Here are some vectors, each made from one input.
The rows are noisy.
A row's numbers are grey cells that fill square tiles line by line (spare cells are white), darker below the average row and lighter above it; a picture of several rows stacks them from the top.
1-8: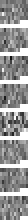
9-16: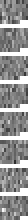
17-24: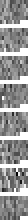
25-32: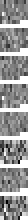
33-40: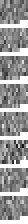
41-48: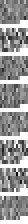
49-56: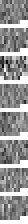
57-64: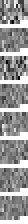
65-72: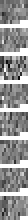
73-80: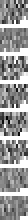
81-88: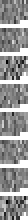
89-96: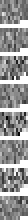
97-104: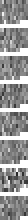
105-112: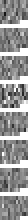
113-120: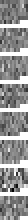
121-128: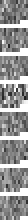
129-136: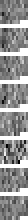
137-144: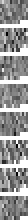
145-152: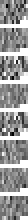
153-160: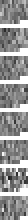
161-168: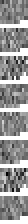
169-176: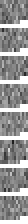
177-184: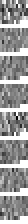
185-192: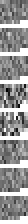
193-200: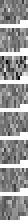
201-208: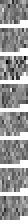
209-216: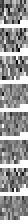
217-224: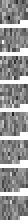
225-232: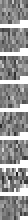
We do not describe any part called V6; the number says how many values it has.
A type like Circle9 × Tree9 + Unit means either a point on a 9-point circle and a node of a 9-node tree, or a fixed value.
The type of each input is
(Bool × Bool × Bool + Line9) × V6 + Line8.
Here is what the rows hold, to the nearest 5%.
About 20% of them hold a point on an 8-point line. The rest hold a value of V6, together with either a point on a 9-point line, or three true/false values.
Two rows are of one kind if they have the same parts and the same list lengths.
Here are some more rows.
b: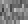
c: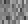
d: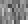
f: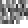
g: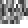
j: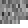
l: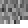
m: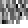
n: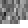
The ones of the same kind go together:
b, l
c, d, j, n
f, g, m

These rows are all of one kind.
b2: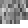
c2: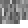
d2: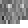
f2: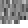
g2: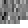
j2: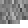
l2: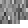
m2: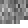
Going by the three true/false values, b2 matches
c2 and f2.
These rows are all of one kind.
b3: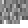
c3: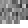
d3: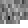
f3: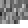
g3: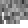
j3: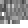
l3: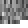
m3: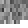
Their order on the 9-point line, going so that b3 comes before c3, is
d3, l3, j3, g3, m3, b3, c3, f3.
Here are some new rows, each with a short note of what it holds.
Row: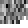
a point on an 8-point line
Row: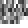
a point on an 8-point line
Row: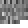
a point on a 9-point line and a value of V6
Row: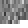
three true/false values and a value of V6
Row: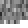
a point on a 9-point line and a value of V6
